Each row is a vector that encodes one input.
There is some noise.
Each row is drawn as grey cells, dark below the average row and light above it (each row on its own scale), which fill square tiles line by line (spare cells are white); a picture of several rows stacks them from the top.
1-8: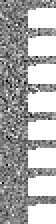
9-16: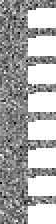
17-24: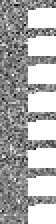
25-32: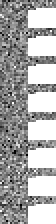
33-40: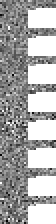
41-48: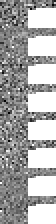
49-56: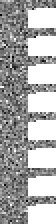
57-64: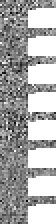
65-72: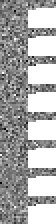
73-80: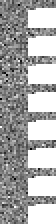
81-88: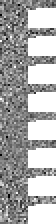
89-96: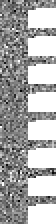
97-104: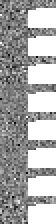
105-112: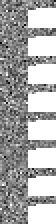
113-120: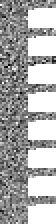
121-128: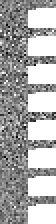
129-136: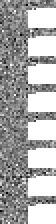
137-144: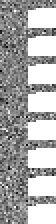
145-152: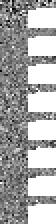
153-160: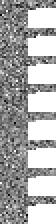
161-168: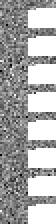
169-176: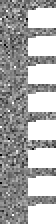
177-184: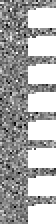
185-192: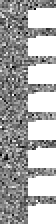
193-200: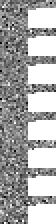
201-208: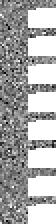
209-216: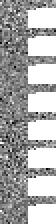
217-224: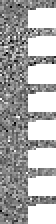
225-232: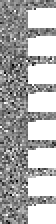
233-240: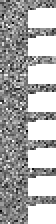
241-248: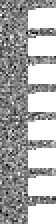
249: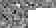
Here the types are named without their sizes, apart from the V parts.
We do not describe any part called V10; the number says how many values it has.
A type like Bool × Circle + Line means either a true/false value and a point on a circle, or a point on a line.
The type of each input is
Bool × (Label + Line) × V10.
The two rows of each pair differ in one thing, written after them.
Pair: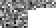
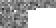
the true/false value
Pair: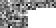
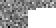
the true/false value
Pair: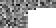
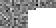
the place on the line
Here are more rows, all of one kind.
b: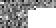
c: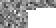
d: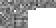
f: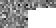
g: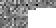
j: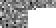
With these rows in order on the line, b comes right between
f and g.
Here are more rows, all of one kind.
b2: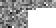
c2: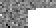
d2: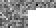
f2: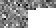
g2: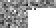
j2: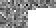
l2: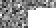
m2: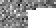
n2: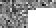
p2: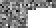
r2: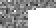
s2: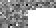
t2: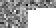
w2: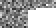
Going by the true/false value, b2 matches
c2, l2, n2 and w2.
